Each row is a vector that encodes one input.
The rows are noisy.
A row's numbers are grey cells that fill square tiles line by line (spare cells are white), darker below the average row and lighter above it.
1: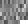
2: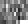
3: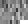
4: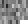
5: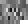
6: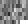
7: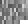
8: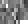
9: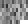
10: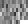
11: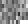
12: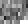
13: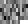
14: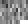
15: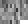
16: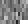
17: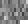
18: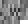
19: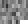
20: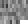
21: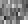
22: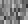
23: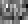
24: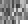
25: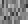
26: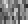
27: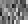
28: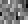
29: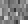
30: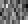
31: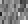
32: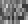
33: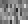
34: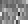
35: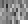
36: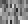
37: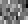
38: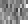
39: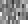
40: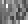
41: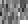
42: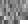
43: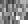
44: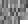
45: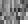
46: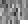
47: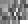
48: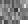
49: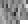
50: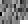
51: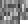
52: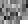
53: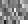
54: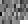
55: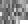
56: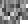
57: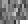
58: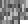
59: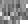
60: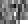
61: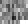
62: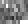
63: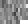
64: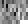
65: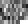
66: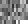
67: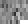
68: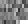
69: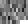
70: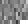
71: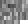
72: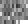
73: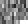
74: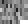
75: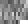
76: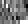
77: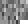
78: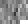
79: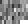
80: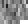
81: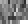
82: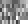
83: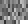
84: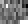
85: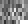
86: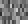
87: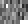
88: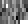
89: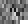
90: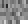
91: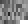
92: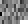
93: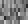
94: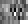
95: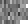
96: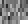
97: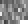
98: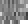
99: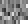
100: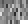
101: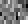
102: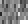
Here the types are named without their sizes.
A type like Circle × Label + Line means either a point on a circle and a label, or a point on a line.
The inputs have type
(Line × Line + Unit) × (Line + Tree).
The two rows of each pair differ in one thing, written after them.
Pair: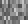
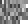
the node of the tree
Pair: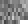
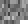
the node of the tree
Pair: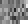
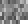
the node of the tree
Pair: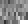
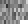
the place on one of the two lines
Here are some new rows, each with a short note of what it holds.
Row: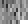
a node of a tree
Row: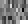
a point on each of three lines
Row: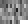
a node of a tree
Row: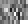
a point on each of three lines
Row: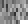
a node of a tree
